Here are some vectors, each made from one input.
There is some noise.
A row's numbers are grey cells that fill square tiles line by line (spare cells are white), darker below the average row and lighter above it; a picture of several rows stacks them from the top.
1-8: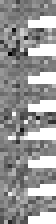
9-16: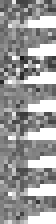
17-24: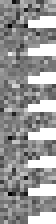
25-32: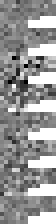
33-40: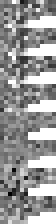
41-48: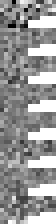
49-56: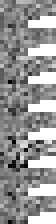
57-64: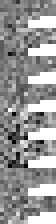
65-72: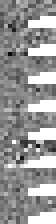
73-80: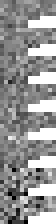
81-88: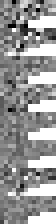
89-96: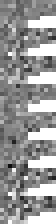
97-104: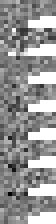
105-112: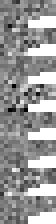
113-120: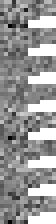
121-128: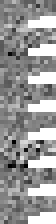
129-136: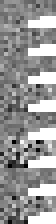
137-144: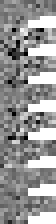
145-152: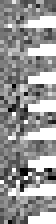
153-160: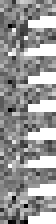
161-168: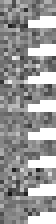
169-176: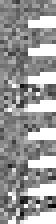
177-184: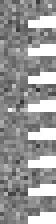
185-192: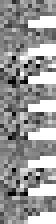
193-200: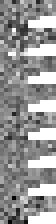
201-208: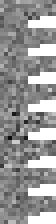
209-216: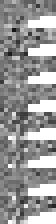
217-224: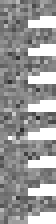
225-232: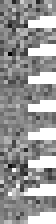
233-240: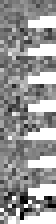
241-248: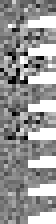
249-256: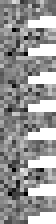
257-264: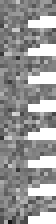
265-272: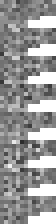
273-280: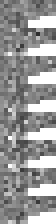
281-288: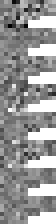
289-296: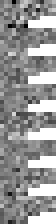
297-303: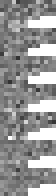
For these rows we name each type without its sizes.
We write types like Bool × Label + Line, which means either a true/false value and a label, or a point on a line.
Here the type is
Circle.
